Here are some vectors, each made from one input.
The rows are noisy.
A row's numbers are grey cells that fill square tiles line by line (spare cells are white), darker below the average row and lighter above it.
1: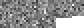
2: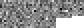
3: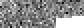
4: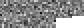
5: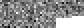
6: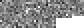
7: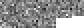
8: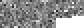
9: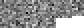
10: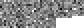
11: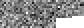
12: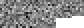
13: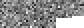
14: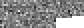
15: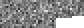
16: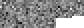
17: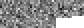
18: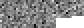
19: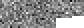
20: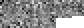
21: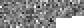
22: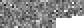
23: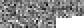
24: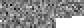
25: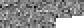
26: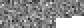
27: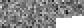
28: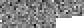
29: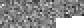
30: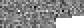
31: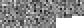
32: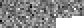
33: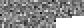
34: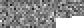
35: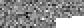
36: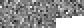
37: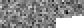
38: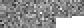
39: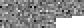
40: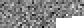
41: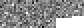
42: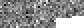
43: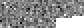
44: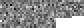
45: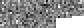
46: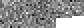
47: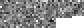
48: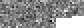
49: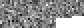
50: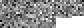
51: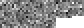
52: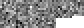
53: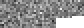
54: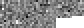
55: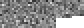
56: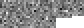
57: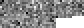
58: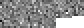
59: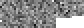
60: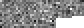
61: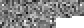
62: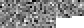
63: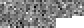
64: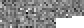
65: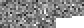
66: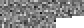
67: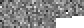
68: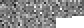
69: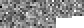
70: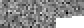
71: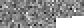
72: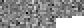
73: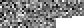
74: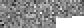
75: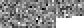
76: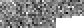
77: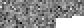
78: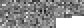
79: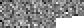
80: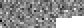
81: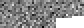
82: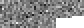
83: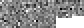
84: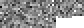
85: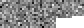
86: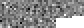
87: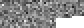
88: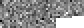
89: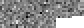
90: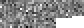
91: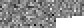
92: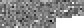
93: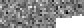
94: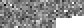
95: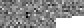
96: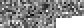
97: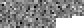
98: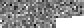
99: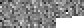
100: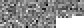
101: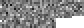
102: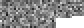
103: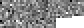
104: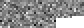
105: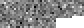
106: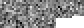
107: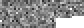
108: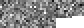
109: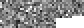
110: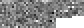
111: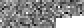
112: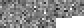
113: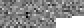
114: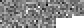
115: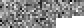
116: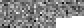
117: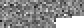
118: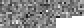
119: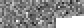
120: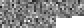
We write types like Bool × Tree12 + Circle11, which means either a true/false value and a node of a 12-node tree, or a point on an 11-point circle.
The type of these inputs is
(Label10 + Line7) × Label12.
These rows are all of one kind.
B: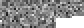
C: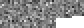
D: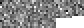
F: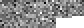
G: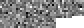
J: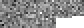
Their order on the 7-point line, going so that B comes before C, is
D, J, B, C, F, G.
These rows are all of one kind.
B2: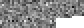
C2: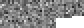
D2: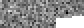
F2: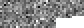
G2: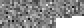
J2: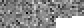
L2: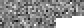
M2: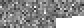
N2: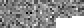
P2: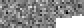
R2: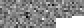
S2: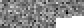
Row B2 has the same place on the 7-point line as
D2, F2, R2 and S2.
